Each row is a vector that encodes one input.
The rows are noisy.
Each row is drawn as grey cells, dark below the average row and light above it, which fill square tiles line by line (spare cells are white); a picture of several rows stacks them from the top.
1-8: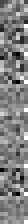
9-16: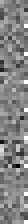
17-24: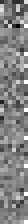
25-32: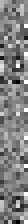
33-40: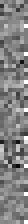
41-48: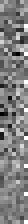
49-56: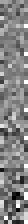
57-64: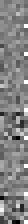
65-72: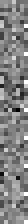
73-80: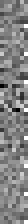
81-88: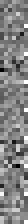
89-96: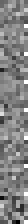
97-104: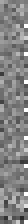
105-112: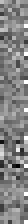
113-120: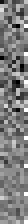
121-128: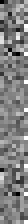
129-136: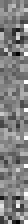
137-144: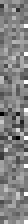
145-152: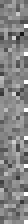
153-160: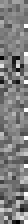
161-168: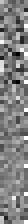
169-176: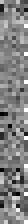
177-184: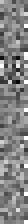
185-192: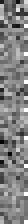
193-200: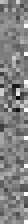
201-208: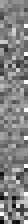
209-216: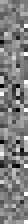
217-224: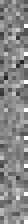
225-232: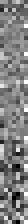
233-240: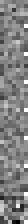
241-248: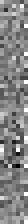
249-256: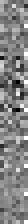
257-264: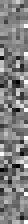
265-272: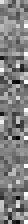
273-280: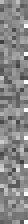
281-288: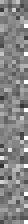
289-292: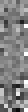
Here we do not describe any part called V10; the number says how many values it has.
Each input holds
either a point on a 6-point line, or a list of up to two items, each a true/false value and a value of V10.
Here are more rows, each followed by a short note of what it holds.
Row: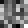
a point on a 6-point line
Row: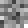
a list of one item
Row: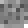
a list of one item
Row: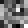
a point on a 6-point line
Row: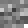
a list of two items
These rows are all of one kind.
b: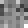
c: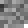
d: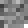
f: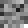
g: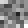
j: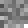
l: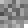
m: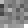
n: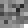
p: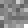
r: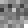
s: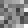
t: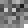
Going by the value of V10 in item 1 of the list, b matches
d, f and l.
